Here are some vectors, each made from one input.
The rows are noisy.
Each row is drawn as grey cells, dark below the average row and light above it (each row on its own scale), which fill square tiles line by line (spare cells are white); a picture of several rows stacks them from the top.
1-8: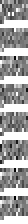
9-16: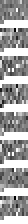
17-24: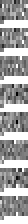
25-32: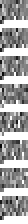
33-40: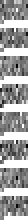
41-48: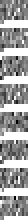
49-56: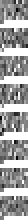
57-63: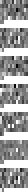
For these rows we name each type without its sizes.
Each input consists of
a list of points on a line.
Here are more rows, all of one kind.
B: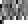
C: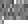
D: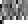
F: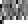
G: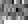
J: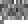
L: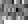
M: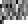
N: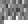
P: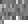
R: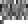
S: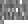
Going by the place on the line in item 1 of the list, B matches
D, F, M and S.
